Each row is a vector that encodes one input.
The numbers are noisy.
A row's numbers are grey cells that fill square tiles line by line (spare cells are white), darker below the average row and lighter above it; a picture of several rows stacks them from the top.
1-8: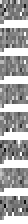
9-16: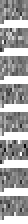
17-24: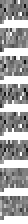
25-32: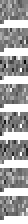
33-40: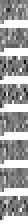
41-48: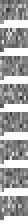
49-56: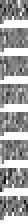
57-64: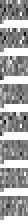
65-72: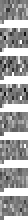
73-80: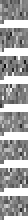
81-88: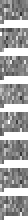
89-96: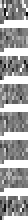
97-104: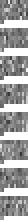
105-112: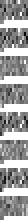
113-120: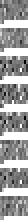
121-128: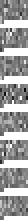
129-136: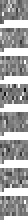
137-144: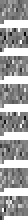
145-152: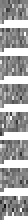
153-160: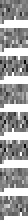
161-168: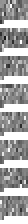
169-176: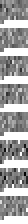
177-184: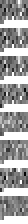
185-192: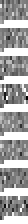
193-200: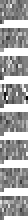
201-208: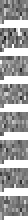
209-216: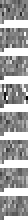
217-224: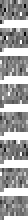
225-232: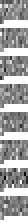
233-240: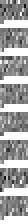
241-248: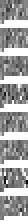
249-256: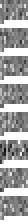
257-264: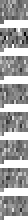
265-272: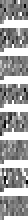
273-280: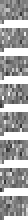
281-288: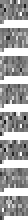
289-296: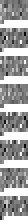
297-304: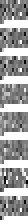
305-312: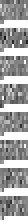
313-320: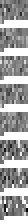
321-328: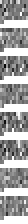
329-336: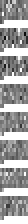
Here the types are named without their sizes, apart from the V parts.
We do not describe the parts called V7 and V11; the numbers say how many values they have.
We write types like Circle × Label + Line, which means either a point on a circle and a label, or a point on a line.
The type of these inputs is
List(Line) + V7 × V11.
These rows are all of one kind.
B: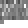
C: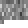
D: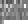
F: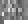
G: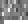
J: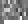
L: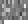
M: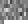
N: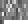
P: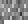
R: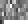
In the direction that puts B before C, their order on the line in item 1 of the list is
D, B, C, P, L, M, J, G, F, N, R.
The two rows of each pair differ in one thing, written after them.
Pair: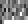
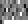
the value of V7
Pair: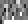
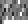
the value of V7
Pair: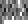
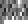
the value of V11
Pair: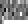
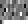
the value of V11
